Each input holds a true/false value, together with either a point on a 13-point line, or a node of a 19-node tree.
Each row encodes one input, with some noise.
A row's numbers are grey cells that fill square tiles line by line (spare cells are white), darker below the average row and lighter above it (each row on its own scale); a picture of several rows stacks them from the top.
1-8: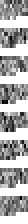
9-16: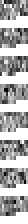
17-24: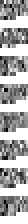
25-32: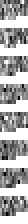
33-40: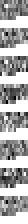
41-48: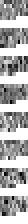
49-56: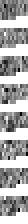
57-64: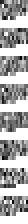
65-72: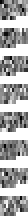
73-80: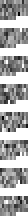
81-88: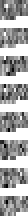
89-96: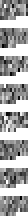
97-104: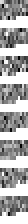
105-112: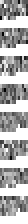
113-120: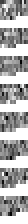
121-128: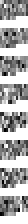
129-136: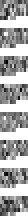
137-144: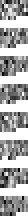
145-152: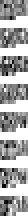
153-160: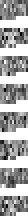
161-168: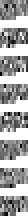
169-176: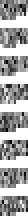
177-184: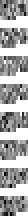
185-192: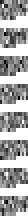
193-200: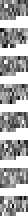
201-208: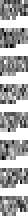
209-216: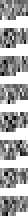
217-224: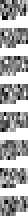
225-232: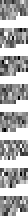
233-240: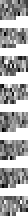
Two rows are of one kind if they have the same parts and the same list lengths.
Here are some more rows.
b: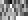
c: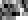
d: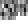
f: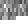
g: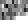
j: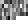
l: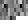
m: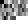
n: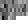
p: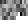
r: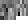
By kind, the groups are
b, c, d, f, g, j, n, r
l, m, p

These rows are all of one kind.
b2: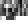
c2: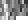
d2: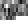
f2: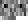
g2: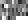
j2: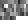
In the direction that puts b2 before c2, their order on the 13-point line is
f2, b2, j2, d2, g2, c2.
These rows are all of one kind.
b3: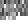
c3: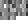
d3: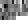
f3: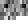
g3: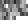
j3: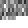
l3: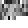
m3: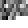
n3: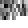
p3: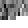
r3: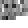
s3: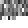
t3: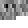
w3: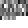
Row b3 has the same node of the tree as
j3, n3, s3 and w3.
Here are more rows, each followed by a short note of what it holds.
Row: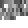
a point on a 13-point line and a true/false value
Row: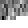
a node of a 19-node tree and a true/false value
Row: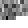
a node of a 19-node tree and a true/false value
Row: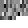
a point on a 13-point line and a true/false value
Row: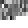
a point on a 13-point line and a true/false value
